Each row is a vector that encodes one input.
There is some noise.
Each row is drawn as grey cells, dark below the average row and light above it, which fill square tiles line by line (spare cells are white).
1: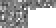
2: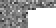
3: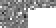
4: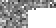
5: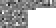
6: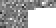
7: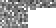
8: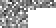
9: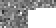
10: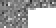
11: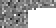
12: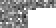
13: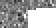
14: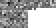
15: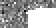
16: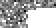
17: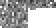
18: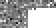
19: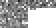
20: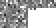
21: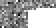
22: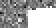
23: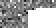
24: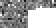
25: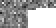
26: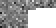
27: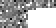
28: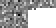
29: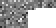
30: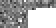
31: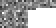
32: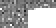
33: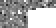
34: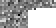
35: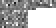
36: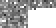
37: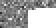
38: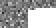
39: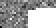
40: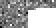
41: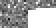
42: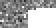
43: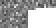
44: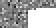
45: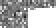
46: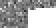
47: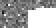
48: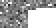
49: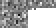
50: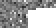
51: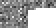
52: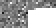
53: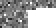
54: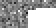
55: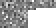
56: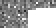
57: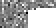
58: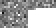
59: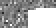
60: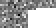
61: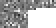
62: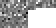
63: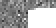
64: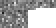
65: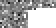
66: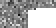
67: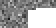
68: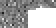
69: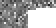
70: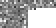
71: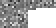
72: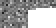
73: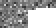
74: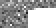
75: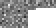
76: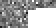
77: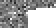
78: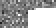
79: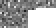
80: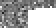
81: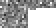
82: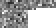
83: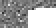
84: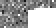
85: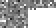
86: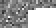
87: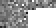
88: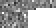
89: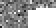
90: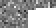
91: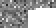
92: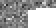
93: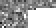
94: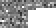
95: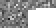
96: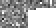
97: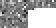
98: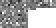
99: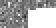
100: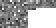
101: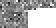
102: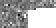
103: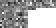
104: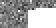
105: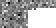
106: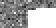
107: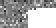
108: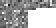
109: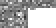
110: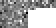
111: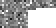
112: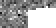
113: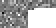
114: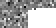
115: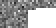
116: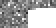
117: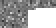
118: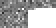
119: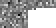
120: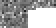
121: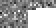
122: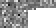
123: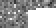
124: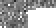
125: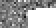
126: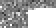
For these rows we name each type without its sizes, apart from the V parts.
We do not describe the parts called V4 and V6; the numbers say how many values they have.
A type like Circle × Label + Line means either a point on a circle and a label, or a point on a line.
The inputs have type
Bool × (Line × V6 + V4).
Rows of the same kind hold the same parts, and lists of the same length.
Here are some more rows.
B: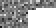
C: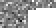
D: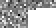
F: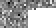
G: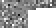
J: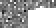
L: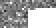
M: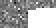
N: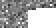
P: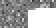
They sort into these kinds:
B, J, L, M, P
C, D, F, G, N

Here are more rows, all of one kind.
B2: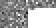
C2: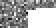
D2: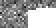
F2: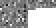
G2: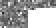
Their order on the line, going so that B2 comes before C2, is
D2, B2, F2, G2, C2.
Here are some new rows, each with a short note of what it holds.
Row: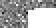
a point on a line, a true/false value and a value of V6
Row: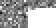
a point on a line, a true/false value and a value of V6
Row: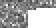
a true/false value and a value of V4
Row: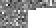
a true/false value and a value of V4
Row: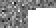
a point on a line, a true/false value and a value of V6
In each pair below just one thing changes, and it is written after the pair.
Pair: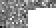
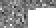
the true/false value
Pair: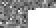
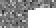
the true/false value
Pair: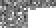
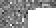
the value of V6
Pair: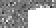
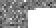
the true/false value
